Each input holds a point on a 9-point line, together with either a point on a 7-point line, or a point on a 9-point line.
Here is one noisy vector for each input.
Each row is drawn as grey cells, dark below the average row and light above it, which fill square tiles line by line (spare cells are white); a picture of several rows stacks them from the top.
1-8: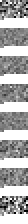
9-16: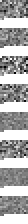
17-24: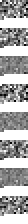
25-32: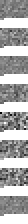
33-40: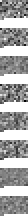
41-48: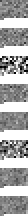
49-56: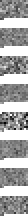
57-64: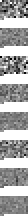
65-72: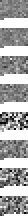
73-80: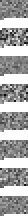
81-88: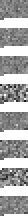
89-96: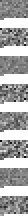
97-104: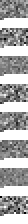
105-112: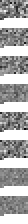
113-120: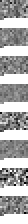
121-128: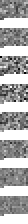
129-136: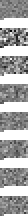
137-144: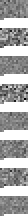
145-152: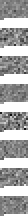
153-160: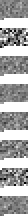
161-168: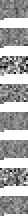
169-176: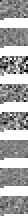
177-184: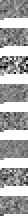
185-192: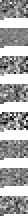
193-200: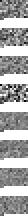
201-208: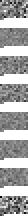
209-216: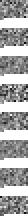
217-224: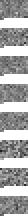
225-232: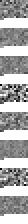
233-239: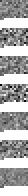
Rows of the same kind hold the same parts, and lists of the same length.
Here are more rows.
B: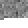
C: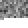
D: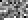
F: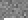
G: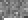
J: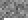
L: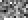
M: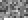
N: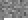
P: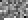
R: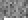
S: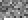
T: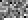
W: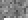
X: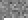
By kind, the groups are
B, J, M, N, S, W
C, D, F, G, L, P, R, T, X

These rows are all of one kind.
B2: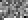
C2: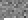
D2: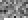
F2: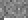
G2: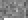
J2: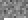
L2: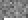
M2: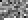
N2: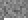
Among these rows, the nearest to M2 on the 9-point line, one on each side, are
G2 and L2.
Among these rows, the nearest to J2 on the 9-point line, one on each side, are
D2 and N2.
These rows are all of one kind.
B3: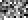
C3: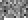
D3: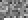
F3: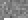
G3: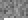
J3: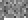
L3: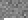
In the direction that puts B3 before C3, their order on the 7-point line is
J3, B3, C3, F3, D3, L3, G3.
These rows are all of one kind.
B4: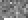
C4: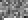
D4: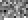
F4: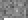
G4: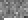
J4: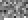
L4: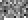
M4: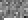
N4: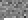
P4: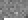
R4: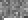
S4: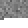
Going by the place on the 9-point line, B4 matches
C4, G4, M4 and R4.
